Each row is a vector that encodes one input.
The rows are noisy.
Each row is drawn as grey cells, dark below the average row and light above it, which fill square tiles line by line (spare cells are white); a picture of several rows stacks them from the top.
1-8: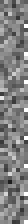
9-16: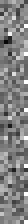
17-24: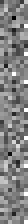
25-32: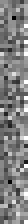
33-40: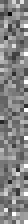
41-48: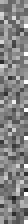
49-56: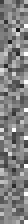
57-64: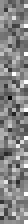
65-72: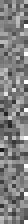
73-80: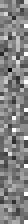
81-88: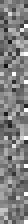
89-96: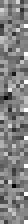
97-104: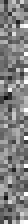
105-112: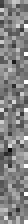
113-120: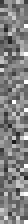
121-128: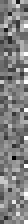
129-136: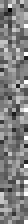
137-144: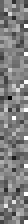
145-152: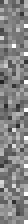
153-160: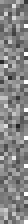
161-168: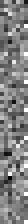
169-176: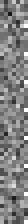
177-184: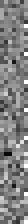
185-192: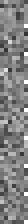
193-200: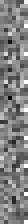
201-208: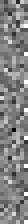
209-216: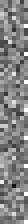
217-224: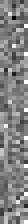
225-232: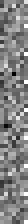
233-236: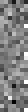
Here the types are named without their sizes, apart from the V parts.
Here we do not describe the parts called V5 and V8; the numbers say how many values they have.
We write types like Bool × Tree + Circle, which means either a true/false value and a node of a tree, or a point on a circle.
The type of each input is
Bool × Bool × Bool × Bool × V5 × V8 + List(Line).
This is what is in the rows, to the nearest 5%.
About 80% of them hold four true/false values, a value of V5 and a value of V8. The rest are lists of points on a line.
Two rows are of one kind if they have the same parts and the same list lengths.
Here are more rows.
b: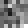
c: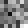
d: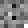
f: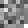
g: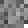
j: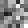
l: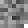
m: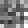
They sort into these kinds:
b
c, j
d, f, g, l
m

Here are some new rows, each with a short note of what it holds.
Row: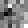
a list of one item
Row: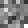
four true/false values, a value of V5 and a value of V8
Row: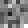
a list of one item
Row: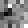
a list of one item
